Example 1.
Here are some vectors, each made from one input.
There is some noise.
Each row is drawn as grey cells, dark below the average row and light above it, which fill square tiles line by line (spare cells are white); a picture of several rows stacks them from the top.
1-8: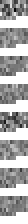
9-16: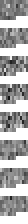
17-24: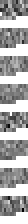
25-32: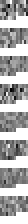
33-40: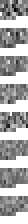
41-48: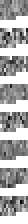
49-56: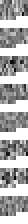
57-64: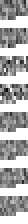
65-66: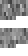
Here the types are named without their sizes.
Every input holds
either a node of a tree, or three true/false values.
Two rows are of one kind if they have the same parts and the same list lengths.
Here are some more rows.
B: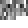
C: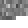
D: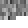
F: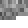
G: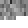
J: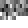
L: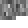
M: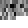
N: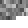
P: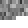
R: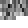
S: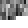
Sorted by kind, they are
B, J, M, R
C, D, F, G, L, N, P, S

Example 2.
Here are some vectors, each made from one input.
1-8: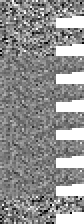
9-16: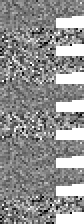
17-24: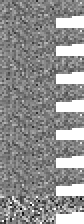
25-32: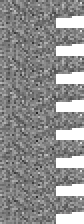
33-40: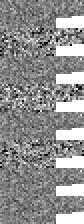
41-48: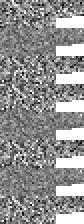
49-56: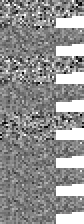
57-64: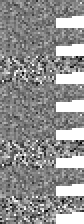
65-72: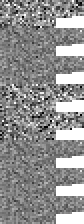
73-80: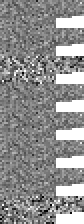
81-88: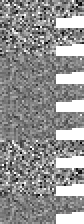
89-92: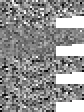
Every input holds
either a point on a 6-point line, or a node of a 10-node tree.
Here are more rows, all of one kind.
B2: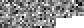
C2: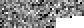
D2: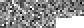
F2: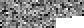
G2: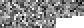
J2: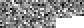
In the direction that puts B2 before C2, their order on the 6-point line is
B2, G2, D2, J2, F2, C2.
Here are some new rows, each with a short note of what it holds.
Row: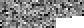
a point on a 6-point line
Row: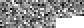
a point on a 6-point line
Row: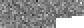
a node of a 10-node tree
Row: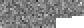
a node of a 10-node tree
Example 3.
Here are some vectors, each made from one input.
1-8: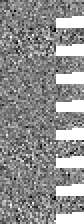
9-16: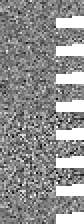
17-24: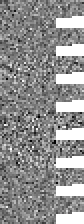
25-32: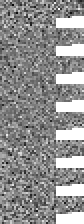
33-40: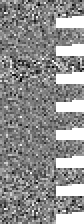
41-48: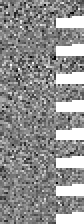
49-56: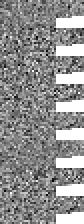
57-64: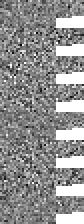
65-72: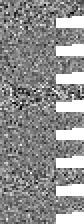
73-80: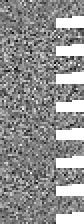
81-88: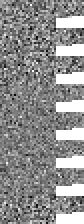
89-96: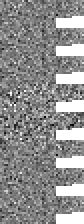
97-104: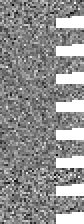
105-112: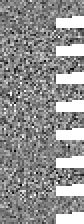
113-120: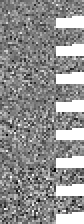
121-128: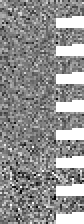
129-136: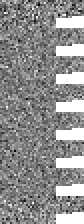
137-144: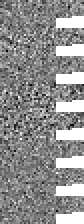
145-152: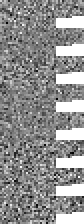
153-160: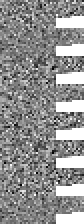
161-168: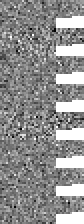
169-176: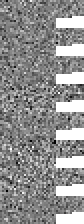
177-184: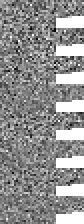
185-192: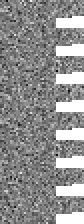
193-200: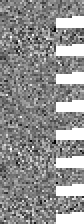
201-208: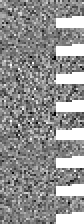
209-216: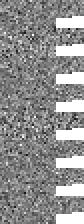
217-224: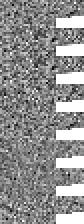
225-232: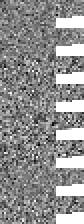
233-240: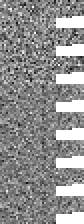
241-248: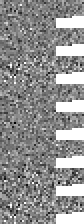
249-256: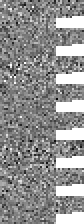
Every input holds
either a point on a 16-point circle, or a fixed value, or a node of a 19-node tree.
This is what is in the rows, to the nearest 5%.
About 55% of them hold a point on a 16-point circle. A few of them hold a fixed value. The rest hold a node of a 19-node tree.
